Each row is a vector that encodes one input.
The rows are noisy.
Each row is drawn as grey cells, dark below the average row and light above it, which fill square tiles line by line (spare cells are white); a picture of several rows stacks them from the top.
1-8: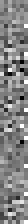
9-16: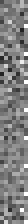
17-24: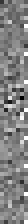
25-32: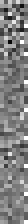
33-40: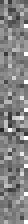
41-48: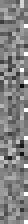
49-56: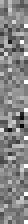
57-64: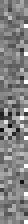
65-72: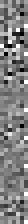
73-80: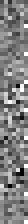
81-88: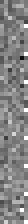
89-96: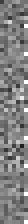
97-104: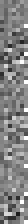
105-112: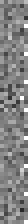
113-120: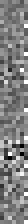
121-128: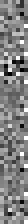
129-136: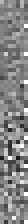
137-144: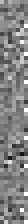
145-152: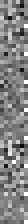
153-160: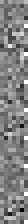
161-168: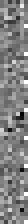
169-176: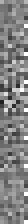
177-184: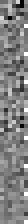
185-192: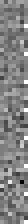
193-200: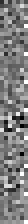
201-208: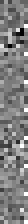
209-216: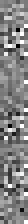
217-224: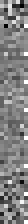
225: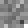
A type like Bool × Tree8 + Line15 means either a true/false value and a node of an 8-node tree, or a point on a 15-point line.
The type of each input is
Label8 × (Tree10 + Unit).
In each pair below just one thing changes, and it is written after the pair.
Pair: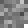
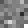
the node of the tree
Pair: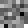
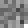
the label
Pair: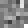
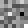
the node of the tree
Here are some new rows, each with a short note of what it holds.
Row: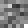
one of 8 labels
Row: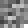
one of 8 labels and a node of a 10-node tree
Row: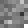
one of 8 labels and a node of a 10-node tree
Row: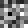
one of 8 labels
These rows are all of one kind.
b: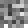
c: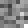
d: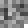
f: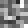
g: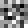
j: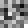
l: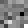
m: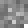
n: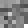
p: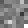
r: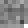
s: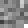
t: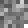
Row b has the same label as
g and r.
